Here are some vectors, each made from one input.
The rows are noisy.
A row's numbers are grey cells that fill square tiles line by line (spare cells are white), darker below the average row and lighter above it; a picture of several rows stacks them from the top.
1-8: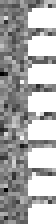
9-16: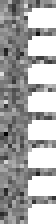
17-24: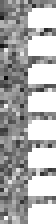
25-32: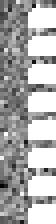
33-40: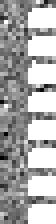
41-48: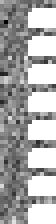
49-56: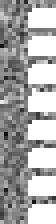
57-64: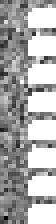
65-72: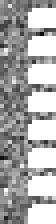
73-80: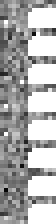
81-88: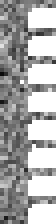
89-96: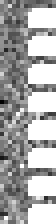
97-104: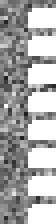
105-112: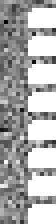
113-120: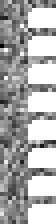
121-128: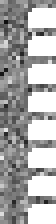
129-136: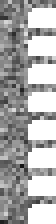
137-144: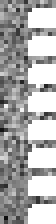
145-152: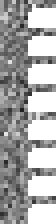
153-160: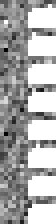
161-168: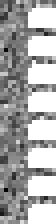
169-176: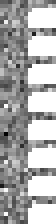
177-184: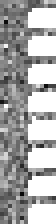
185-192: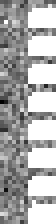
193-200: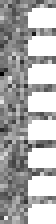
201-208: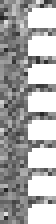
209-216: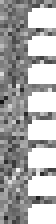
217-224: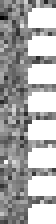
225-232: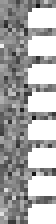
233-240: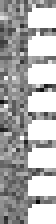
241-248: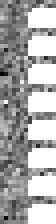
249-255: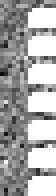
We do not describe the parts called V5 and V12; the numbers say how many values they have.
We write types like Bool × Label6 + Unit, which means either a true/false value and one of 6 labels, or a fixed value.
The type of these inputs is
(Line7 + V12) × (Line8 + V5).
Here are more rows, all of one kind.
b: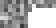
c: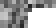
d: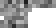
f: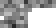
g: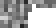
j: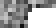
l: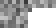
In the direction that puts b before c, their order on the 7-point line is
f, d, l, b, g, j, c.
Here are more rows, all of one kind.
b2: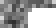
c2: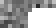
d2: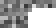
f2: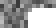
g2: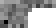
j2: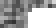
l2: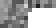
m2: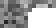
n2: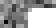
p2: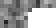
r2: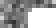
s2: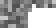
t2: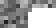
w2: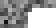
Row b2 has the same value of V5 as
f2, n2 and r2.
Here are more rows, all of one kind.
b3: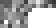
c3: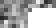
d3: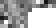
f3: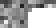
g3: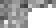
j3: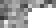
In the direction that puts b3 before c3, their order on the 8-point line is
b3, f3, g3, j3, c3, d3.
